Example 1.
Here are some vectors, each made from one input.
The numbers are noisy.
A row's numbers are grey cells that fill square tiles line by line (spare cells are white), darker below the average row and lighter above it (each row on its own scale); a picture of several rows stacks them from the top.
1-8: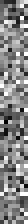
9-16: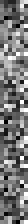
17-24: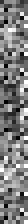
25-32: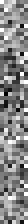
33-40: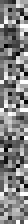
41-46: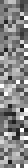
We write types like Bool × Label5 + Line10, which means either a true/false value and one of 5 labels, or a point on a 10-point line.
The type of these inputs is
Circle10.
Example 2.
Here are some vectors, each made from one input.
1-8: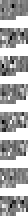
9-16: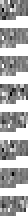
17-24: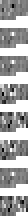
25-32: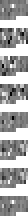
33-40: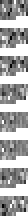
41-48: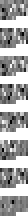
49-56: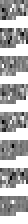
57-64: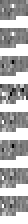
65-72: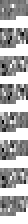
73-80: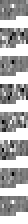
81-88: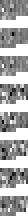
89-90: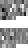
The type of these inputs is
Bool × Bool × Bool.
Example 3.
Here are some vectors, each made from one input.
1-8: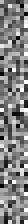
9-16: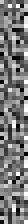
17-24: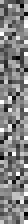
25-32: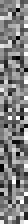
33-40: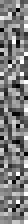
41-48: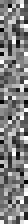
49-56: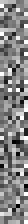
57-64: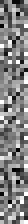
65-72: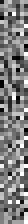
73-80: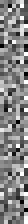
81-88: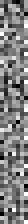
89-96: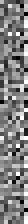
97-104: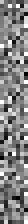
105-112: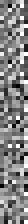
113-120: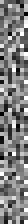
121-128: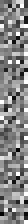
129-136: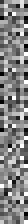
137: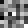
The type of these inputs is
Line15.
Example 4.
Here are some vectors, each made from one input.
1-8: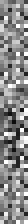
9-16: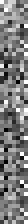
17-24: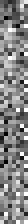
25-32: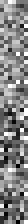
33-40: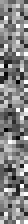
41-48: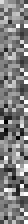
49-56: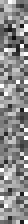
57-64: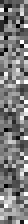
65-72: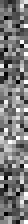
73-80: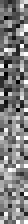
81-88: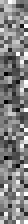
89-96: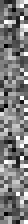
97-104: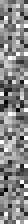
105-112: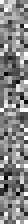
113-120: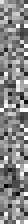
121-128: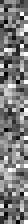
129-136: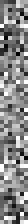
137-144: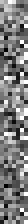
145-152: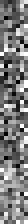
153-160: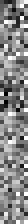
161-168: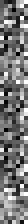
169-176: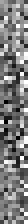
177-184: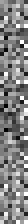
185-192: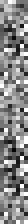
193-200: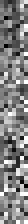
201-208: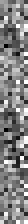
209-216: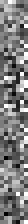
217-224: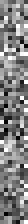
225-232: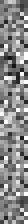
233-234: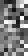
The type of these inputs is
Circle10.
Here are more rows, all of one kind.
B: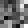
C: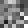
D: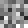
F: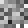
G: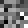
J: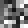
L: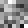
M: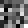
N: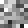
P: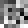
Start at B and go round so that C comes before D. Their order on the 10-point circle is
B, M, G, C, L, N, F, D, P, J.
